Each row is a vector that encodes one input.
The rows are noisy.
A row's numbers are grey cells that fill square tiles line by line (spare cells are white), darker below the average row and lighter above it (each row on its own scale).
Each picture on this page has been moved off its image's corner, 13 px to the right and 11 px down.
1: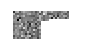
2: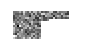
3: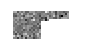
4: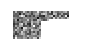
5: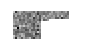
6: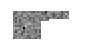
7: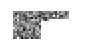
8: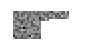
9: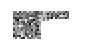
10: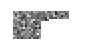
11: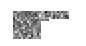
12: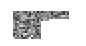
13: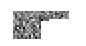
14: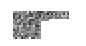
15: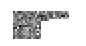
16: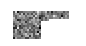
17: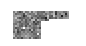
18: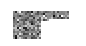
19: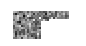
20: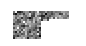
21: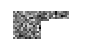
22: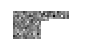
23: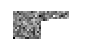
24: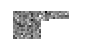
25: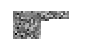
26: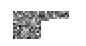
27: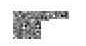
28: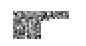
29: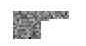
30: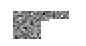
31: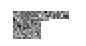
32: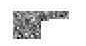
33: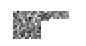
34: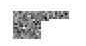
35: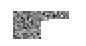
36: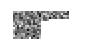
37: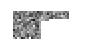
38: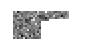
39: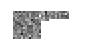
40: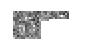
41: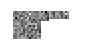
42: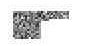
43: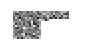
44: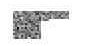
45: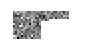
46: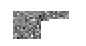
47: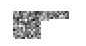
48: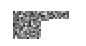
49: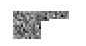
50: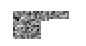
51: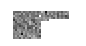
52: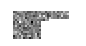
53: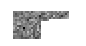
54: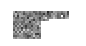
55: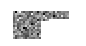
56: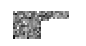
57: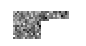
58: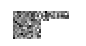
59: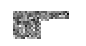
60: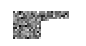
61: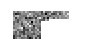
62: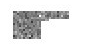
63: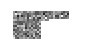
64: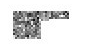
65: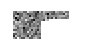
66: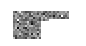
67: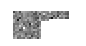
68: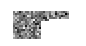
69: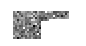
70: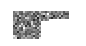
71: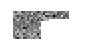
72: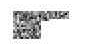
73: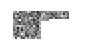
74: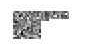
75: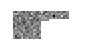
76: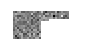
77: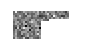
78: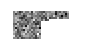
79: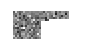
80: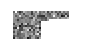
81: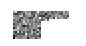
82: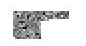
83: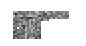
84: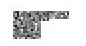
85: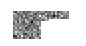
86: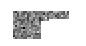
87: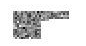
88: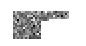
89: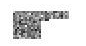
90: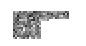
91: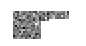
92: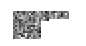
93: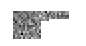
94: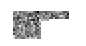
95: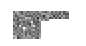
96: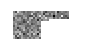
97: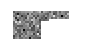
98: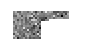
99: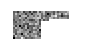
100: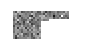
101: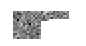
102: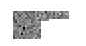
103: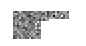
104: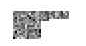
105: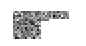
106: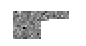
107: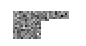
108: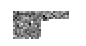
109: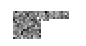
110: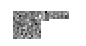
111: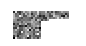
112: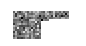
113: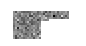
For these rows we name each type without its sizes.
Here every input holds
a point on a circle and a node of a tree, together with either a point on a circle, or a fixed value.
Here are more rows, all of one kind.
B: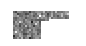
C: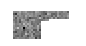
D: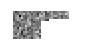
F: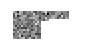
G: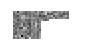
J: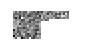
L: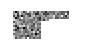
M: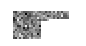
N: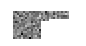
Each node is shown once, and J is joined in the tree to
D.
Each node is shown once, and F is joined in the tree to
G.
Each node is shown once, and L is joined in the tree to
C, D, G and N.
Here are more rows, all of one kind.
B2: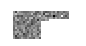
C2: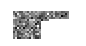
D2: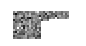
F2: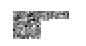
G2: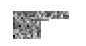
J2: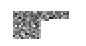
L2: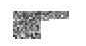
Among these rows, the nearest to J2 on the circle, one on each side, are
C2 and F2.
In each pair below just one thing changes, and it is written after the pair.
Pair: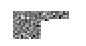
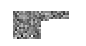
the node of the tree
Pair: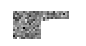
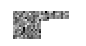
the place on one of the two circles
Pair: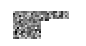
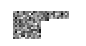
the node of the tree
